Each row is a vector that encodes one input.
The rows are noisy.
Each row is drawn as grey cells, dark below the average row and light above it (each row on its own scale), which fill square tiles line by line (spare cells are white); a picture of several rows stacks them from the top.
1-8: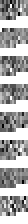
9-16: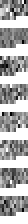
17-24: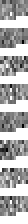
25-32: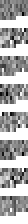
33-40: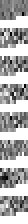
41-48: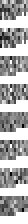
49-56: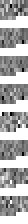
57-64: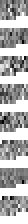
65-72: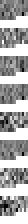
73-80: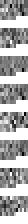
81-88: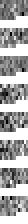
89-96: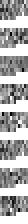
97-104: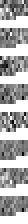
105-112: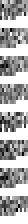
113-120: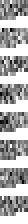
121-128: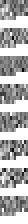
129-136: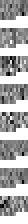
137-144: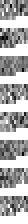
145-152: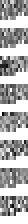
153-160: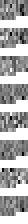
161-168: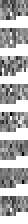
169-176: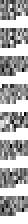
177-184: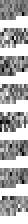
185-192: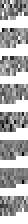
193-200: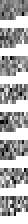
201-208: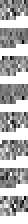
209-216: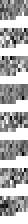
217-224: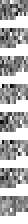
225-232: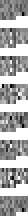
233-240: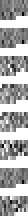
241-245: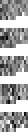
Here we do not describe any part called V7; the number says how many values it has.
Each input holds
either one of 8 labels, or a true/false value and a value of V7.
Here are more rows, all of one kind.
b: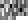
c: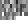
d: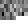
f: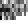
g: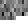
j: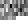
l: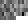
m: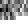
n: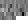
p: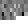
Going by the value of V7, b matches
f, l and n.
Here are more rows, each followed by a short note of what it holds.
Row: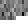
a true/false value and a value of V7
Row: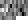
a true/false value and a value of V7
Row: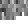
a true/false value and a value of V7
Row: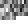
one of 8 labels
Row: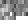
one of 8 labels
